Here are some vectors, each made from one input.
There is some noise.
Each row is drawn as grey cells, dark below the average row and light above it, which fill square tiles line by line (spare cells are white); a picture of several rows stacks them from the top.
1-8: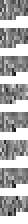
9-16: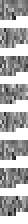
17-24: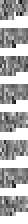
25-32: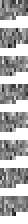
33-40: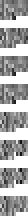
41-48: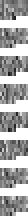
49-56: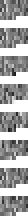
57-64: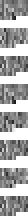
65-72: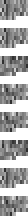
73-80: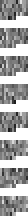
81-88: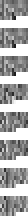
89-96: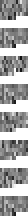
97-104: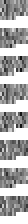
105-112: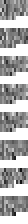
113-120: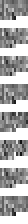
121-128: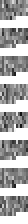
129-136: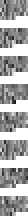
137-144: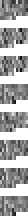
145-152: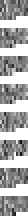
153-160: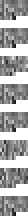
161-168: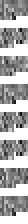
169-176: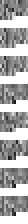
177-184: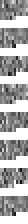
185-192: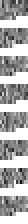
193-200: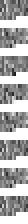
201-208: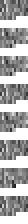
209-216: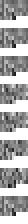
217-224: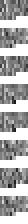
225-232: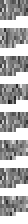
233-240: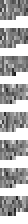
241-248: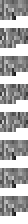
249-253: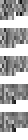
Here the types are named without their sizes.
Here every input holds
three true/false values.
